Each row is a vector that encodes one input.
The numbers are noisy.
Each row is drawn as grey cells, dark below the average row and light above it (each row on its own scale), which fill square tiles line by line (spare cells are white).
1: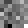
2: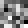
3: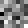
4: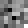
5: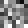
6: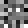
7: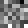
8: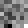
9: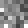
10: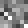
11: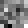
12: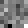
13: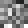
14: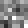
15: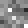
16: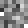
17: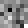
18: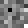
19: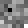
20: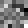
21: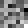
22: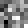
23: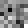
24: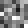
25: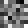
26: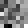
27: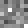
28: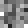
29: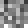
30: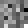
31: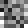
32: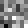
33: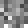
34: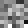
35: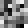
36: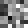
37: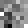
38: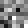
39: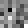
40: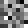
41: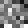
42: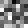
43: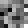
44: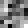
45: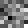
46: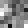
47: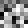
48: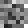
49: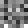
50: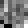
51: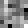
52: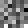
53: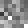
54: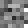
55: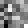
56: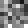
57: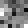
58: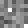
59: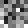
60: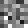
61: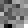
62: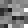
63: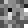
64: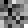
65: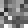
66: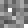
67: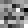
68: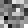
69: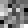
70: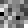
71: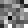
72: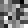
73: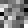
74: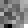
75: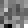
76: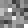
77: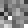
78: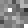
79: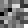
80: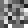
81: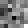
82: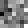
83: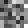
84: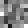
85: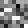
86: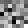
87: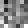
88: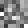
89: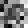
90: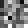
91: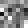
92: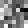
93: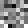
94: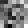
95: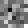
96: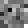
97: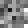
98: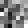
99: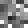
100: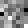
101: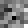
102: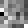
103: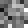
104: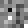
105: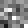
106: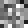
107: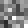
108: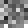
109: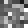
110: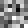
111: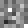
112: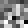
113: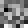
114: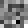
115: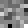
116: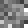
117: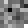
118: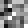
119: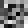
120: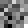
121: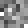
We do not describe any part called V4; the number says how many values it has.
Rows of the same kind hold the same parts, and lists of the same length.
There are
2 kinds of row.
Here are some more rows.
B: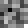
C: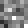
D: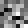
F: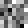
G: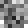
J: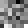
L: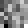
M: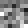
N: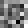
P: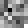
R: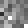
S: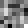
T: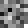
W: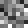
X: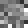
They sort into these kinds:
B, C, F, G, L, N, P, T, W, X
D, J, M, R, S

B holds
a point on a 5-point line, a point on a 6-point line and a true/false value.
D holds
a point on a 6-point line, a true/false value and a value of V4.
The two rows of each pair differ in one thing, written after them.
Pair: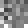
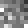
the true/false value
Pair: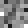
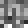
the place on the 6-point line
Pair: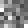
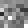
the value of V4
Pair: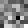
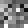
the place on the 6-point line
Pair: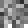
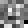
the true/false value
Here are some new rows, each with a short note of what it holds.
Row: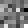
a point on a 6-point line, a true/false value and a value of V4
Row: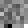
a point on a 5-point line, a point on a 6-point line and a true/false value
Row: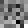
a point on a 5-point line, a point on a 6-point line and a true/false value
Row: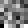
a point on a 6-point line, a true/false value and a value of V4
